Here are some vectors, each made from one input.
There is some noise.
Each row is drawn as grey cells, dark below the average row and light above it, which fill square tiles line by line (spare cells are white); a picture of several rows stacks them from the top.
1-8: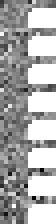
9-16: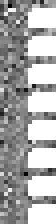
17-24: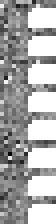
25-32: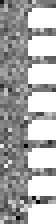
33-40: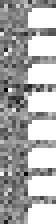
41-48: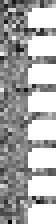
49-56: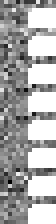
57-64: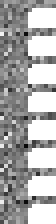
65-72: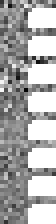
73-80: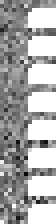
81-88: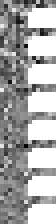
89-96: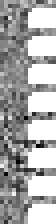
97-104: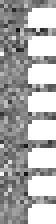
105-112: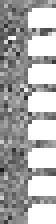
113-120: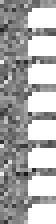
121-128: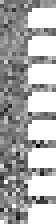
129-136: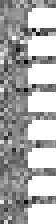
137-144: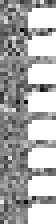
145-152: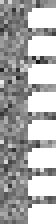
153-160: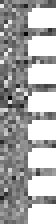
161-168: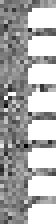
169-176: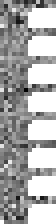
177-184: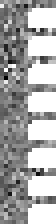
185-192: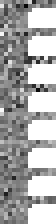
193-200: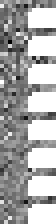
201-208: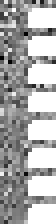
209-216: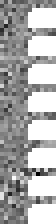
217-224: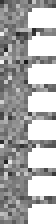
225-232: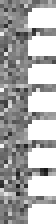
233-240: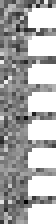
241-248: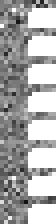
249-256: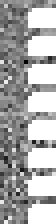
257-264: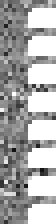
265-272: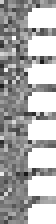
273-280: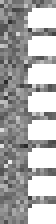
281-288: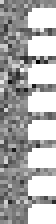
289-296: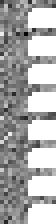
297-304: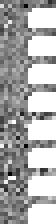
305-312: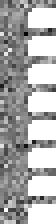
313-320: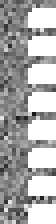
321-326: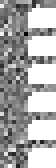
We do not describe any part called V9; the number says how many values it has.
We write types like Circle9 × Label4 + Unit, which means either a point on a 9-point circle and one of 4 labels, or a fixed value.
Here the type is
List2(Line6 + Line7) + V9 × V9.
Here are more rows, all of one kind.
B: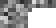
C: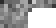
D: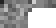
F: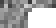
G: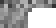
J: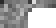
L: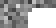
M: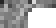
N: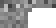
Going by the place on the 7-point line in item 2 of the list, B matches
D, J and M.
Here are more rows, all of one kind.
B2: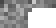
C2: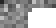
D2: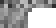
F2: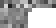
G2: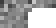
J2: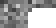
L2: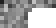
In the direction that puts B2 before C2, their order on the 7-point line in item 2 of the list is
G2, B2, L2, C2, D2, J2, F2.
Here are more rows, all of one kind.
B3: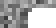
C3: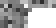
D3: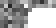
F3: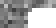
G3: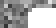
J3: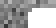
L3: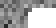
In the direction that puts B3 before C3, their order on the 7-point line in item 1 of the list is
B3, J3, G3, F3, D3, C3, L3.
